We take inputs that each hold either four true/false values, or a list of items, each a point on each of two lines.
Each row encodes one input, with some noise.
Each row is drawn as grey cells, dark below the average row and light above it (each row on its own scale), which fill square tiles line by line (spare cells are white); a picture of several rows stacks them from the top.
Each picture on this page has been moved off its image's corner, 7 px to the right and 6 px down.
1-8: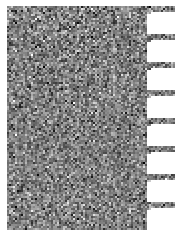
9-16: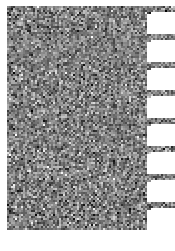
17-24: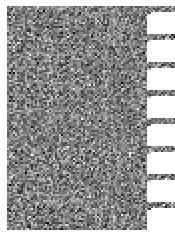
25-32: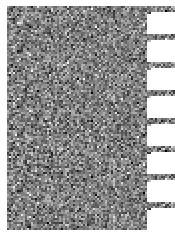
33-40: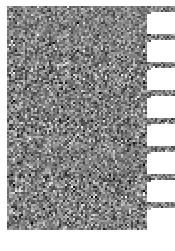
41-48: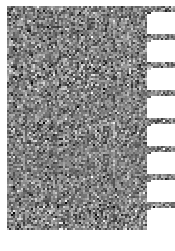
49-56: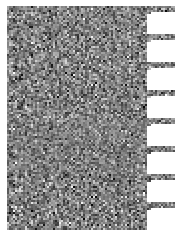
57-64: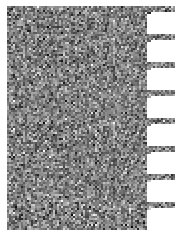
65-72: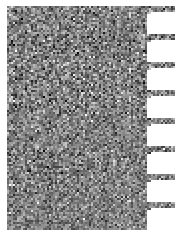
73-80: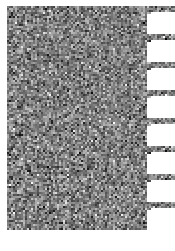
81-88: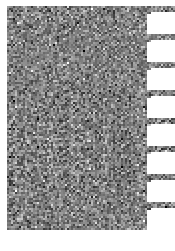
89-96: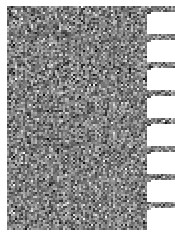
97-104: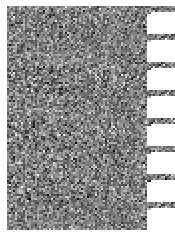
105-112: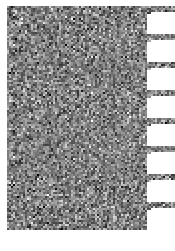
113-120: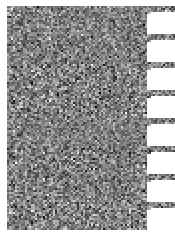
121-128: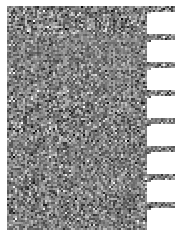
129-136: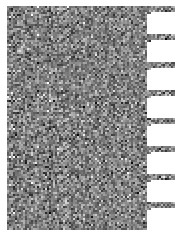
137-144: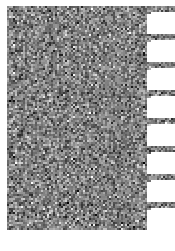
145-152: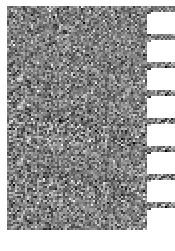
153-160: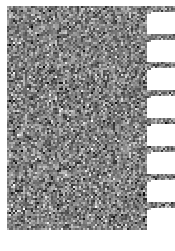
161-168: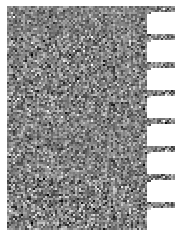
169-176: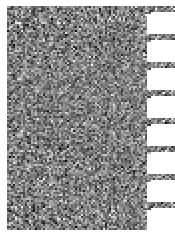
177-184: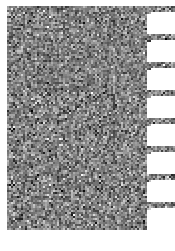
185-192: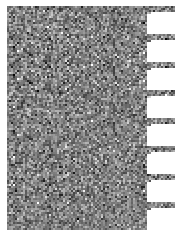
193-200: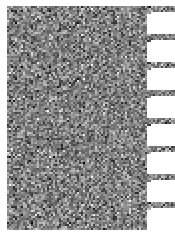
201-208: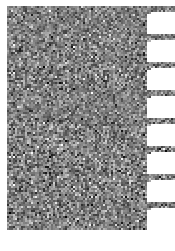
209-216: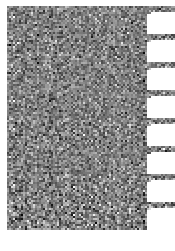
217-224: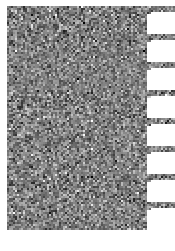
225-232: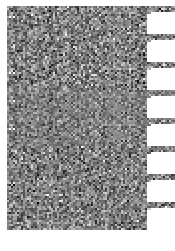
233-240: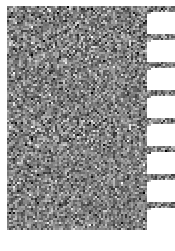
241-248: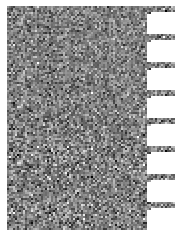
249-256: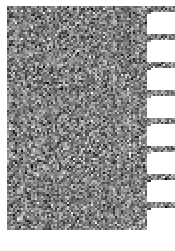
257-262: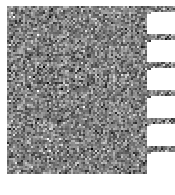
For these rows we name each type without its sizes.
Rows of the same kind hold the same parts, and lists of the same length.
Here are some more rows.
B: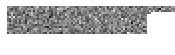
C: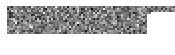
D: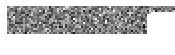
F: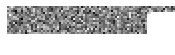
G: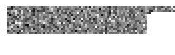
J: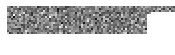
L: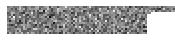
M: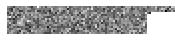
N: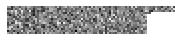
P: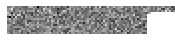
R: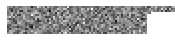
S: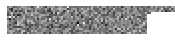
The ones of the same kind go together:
B, D, F, L, M, R, S
C
G, N
J, P

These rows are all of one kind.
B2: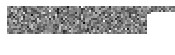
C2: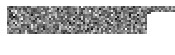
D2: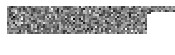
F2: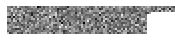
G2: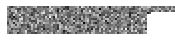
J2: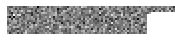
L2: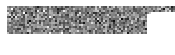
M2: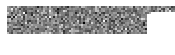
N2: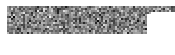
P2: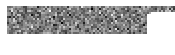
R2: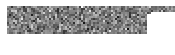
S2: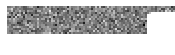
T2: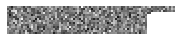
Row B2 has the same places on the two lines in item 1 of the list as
L2, M2, R2 and S2.
